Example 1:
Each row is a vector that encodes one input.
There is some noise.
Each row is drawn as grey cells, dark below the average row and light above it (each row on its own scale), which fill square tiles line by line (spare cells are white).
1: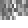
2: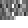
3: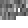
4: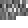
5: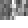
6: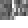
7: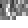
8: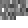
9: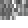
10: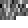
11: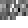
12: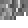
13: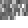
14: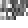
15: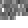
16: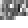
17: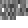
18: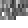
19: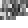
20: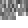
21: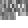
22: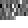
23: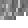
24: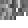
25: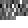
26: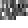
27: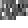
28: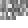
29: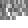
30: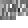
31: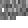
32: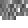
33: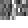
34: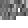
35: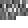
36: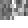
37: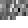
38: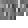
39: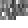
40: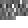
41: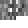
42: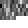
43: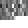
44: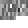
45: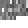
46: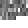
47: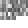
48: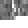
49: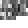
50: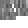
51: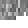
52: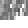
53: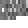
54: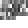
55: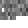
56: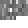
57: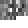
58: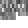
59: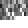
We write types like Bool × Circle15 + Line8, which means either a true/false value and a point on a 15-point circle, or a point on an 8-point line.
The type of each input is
Line5.
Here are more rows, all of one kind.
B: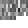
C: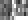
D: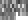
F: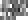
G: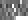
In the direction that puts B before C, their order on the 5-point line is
F, B, D, C, G.
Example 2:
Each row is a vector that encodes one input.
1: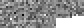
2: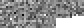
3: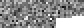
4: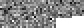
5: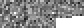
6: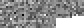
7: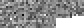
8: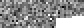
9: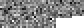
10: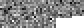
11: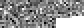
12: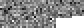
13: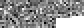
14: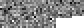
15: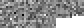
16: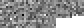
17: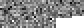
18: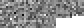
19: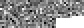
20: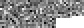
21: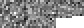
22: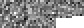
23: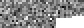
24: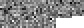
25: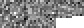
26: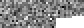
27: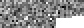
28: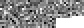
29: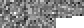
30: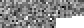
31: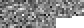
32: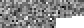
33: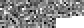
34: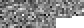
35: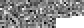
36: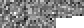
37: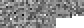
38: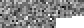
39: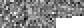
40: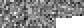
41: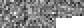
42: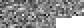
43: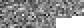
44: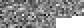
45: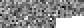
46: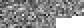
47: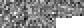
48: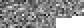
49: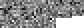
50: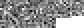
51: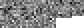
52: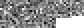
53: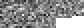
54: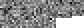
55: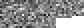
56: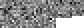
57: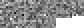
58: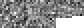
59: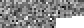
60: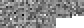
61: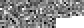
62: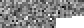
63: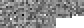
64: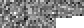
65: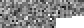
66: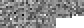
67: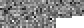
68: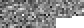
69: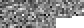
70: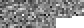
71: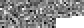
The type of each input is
Circle6.
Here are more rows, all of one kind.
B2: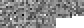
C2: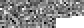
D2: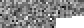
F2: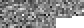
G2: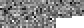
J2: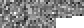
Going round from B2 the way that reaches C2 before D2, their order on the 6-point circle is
B2, G2, J2, F2, C2, D2.
